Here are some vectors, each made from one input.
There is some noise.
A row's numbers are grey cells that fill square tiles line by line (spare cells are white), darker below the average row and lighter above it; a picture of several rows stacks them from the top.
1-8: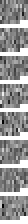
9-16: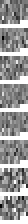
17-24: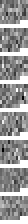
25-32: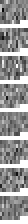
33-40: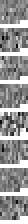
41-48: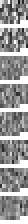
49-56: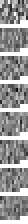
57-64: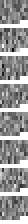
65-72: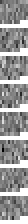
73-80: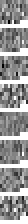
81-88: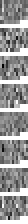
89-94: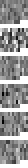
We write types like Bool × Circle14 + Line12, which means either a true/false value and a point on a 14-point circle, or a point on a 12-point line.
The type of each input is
List3(Line6).
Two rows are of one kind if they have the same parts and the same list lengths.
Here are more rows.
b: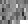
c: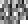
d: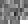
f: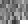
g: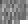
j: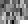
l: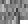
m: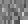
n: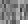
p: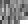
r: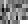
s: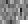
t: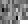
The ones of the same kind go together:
b, r, t
c
d, f, j, m, n, p, s
g, l

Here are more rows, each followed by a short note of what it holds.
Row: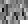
a list of one item
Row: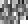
the empty list
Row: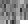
a list of two items
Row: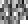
the empty list
